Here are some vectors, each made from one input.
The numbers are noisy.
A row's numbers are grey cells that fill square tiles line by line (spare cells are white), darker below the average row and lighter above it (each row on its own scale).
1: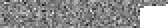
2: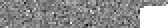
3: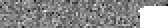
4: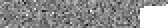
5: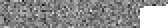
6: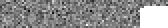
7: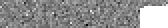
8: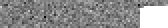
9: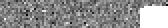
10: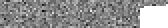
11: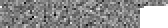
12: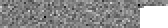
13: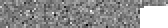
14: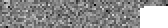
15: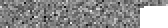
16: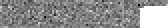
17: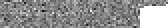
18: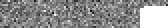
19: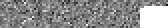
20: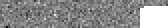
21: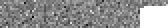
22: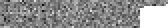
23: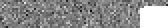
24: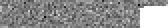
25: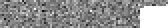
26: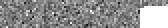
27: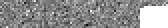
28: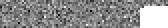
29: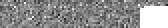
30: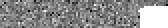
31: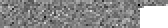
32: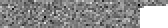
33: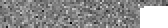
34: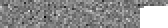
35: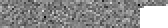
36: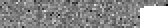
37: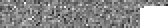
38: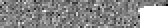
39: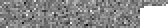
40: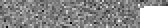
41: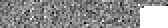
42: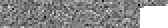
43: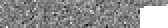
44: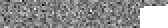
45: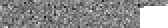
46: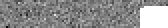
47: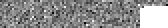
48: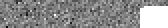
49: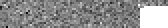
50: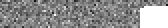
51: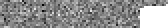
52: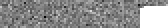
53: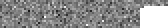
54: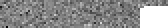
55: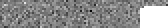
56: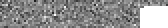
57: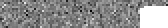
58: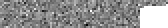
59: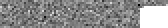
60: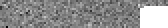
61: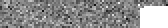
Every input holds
a point on a 9-point line, together with either a point on a 9-point circle, or a fixed value.
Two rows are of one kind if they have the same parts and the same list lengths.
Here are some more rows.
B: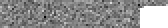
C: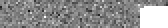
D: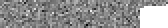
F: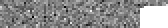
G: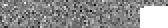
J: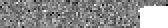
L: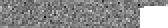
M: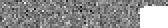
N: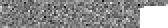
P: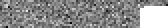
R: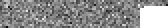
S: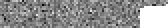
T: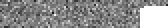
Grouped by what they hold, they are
B, D, F, L, N, S
C, G, J, M, P, R, T

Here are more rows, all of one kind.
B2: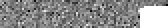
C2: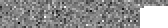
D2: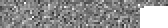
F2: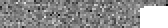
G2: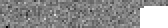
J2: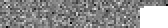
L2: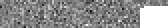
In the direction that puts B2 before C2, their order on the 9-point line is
B2, J2, G2, F2, C2, D2, L2.
